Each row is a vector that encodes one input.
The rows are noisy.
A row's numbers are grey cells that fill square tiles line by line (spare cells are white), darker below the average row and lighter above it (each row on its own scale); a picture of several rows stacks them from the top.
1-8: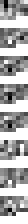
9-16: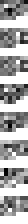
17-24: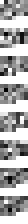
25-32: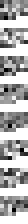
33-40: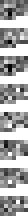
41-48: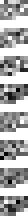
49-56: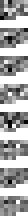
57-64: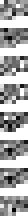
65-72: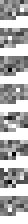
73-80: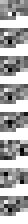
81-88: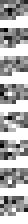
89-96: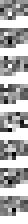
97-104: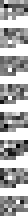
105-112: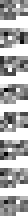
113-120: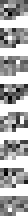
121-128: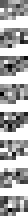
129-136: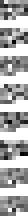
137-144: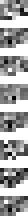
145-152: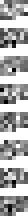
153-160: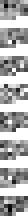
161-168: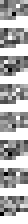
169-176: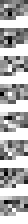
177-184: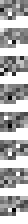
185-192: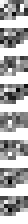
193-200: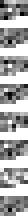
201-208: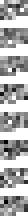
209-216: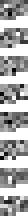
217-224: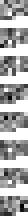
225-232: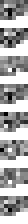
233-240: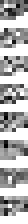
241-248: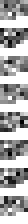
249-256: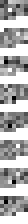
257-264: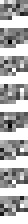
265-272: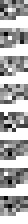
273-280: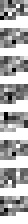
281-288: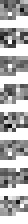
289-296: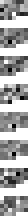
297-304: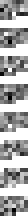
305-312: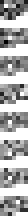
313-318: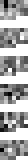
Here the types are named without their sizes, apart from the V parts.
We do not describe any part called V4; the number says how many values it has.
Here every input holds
a label and a true/false value, together with a list of values of V4.
